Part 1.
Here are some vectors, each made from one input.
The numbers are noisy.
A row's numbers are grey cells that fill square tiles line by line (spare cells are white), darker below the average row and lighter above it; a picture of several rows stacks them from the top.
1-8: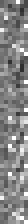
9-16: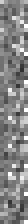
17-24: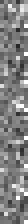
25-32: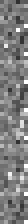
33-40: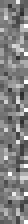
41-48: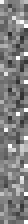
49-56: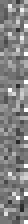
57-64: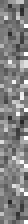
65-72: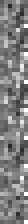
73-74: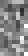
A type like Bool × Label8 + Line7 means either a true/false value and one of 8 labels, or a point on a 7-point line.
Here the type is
Line13.
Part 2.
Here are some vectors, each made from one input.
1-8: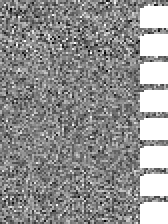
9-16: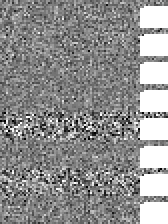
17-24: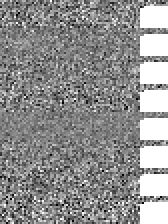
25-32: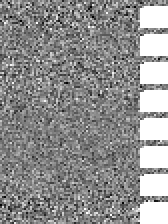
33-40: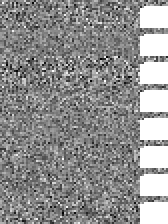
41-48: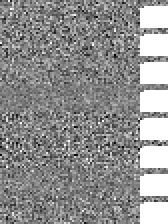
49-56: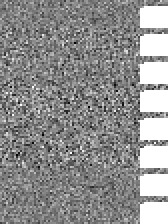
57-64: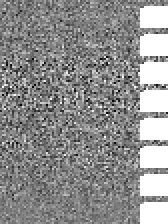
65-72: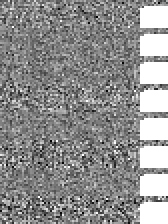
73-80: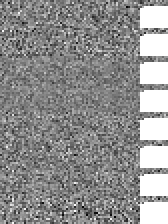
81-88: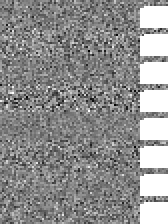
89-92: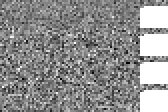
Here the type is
Tree9.
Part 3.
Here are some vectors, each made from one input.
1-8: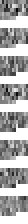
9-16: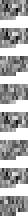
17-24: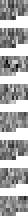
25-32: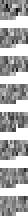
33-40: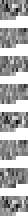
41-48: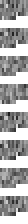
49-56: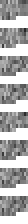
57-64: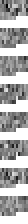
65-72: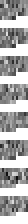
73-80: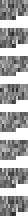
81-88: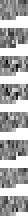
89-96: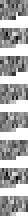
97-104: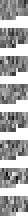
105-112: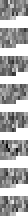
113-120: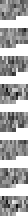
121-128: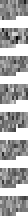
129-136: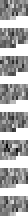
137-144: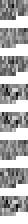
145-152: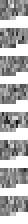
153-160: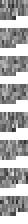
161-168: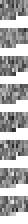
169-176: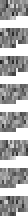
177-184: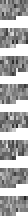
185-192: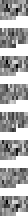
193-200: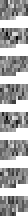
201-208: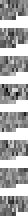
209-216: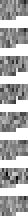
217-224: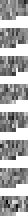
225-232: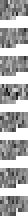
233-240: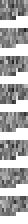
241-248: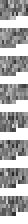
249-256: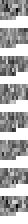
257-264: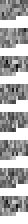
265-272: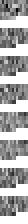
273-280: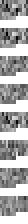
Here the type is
Line6.
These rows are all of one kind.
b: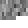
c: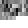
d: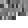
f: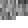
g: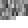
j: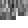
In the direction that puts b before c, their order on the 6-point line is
d, j, b, f, g, c.
